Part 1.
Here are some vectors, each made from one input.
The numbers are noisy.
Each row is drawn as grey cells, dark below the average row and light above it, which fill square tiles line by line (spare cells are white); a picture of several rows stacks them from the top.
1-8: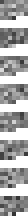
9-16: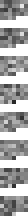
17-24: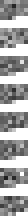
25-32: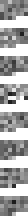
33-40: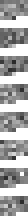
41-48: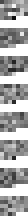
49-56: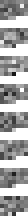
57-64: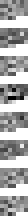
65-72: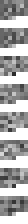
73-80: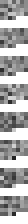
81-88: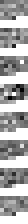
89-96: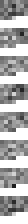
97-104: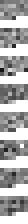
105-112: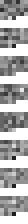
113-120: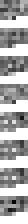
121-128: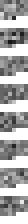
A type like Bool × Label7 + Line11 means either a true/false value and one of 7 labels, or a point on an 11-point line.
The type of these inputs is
Circle18.
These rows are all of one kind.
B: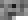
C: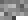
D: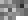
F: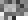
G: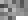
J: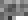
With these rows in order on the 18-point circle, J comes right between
B and D.
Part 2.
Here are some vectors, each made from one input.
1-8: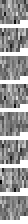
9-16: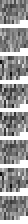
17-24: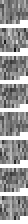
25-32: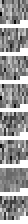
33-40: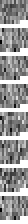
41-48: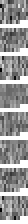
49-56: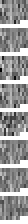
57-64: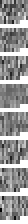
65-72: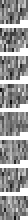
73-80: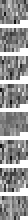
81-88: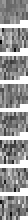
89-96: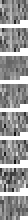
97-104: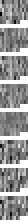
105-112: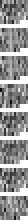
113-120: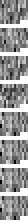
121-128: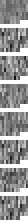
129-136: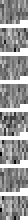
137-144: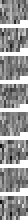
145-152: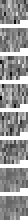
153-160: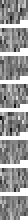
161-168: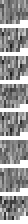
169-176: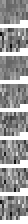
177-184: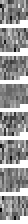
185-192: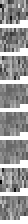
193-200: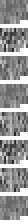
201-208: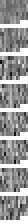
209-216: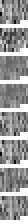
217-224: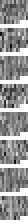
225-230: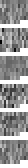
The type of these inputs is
Tree10.
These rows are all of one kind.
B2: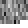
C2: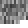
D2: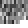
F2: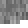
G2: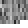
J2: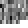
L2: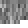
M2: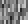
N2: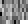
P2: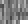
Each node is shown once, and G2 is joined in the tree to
B2, L2 and N2.
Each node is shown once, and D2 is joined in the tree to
C2.
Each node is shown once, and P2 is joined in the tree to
F2, J2 and M2.
